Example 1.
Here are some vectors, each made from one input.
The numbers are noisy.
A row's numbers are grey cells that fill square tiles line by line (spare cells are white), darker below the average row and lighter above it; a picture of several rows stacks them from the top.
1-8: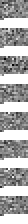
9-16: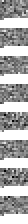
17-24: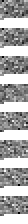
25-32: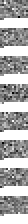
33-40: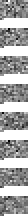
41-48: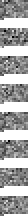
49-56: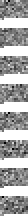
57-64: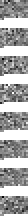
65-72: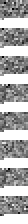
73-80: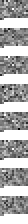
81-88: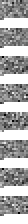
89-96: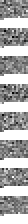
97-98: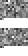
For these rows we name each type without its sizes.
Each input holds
a true/false value, together with either a fixed value, or a point on each of two lines.
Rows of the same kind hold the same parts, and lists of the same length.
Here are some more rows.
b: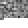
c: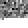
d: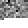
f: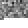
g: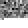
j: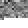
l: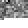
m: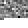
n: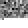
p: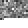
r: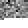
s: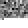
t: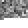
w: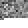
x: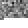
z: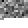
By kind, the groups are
b, d, f, j, l, m, p, r, t, w, x
c, g, n, s, z

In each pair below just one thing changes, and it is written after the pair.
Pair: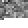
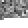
the place on one of the two lines
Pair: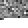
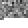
the place on one of the two lines
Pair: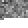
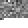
the true/false value
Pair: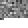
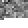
the true/false value
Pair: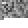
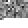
the place on one of the two lines
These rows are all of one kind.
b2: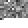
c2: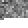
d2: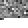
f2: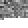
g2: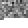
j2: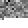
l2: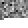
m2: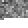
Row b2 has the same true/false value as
d2 and g2.
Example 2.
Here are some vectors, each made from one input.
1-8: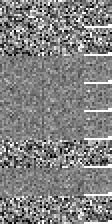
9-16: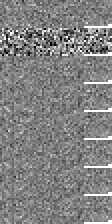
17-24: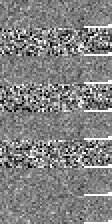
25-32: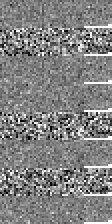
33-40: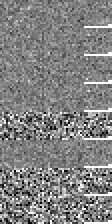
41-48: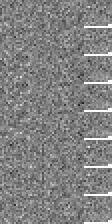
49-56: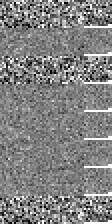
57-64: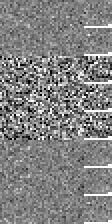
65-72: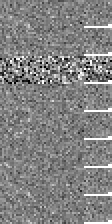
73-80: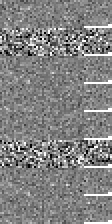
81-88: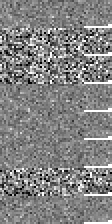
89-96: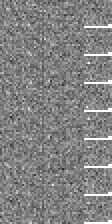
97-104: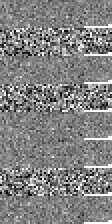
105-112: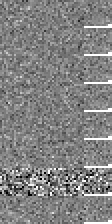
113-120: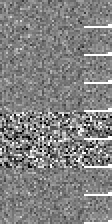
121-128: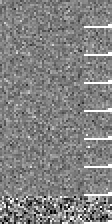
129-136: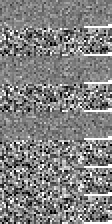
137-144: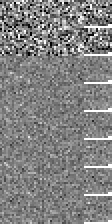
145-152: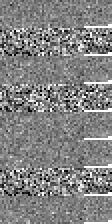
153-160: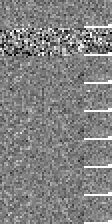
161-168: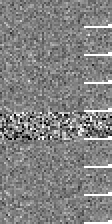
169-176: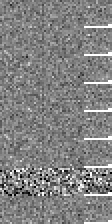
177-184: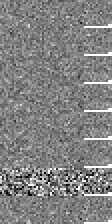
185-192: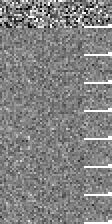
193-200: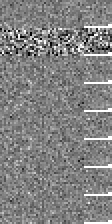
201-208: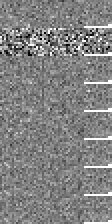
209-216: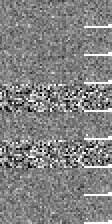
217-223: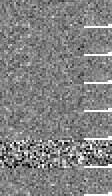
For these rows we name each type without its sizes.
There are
2 kinds of row.
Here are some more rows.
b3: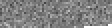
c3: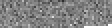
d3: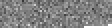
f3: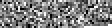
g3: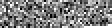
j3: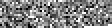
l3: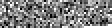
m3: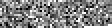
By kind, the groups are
b3, c3, d3
f3, g3, j3, l3, m3

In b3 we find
a point on a circle.
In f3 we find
a label.
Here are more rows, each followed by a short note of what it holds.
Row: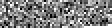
a label
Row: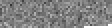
a point on a circle
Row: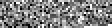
a label
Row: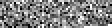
a label
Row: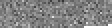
a point on a circle
